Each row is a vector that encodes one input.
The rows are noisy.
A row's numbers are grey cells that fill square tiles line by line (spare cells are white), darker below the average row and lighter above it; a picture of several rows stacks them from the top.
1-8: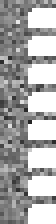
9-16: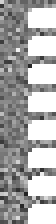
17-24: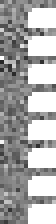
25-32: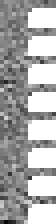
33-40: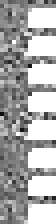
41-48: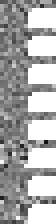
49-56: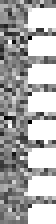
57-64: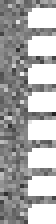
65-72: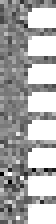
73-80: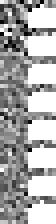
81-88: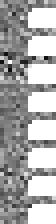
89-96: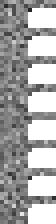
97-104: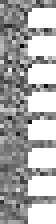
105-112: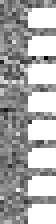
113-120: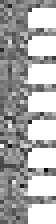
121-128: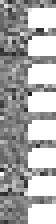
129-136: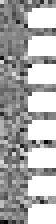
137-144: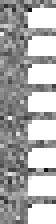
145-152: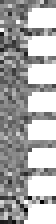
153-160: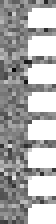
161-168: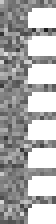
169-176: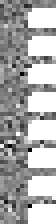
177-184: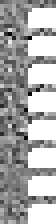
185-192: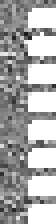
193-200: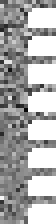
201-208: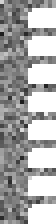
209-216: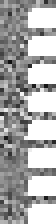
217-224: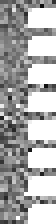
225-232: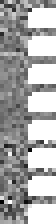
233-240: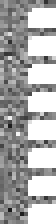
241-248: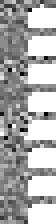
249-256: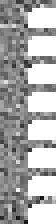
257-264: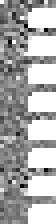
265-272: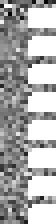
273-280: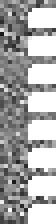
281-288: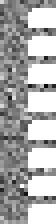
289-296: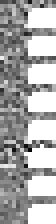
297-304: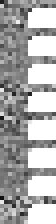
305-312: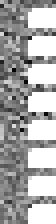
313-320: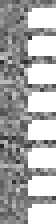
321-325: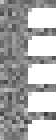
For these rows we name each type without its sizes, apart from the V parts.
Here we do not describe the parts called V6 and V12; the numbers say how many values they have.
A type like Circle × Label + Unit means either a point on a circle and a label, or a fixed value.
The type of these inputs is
Bool × Bool × Bool × (Label × Line + List(V12)) × V6.
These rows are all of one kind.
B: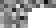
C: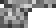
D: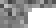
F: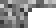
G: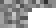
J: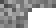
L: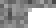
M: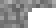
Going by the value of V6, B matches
C and J.
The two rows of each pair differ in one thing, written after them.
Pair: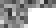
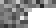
the value of V6
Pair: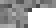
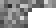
the value of V12 in item 2 of the list
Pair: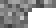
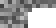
the value of V12 in item 1 of the list
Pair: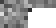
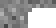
one of the three true/false values
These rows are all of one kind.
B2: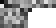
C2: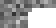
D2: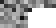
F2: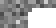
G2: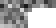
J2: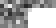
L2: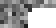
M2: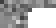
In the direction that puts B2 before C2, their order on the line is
G2, F2, D2, J2, L2, B2, C2, M2.
